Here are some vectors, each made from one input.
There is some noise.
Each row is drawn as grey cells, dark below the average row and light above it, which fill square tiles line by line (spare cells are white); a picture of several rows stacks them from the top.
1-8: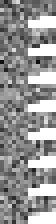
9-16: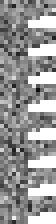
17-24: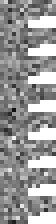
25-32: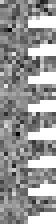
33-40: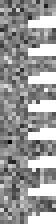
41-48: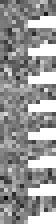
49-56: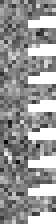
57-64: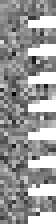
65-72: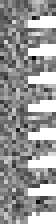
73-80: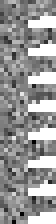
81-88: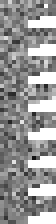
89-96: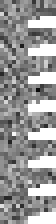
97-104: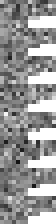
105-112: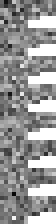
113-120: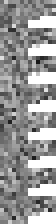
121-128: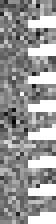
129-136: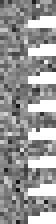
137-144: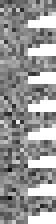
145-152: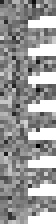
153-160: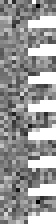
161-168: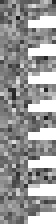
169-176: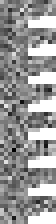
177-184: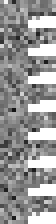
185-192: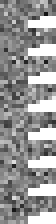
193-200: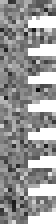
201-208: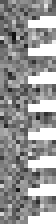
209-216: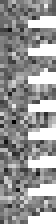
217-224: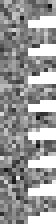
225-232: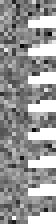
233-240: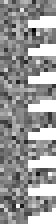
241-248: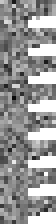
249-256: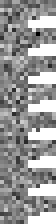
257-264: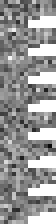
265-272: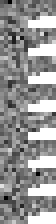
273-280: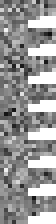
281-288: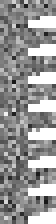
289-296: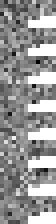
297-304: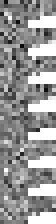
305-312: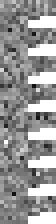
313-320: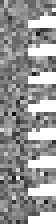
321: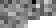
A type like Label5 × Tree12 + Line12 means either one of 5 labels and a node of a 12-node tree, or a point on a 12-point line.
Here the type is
(Bool × Bool × Bool × Bool + Line14) × Line10.
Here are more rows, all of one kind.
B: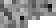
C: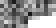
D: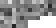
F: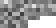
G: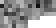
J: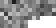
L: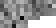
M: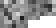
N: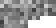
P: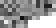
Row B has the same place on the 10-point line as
J and M.
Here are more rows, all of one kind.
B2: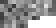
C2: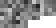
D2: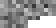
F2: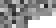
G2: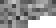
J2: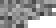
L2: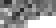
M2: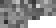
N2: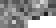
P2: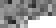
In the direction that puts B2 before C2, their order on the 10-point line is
G2, B2, N2, D2, J2, M2, P2, L2, F2, C2.
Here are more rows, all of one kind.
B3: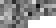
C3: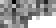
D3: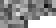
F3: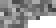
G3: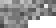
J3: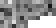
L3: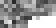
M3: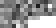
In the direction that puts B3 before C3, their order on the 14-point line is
M3, B3, C3, G3, L3, F3, J3, D3.
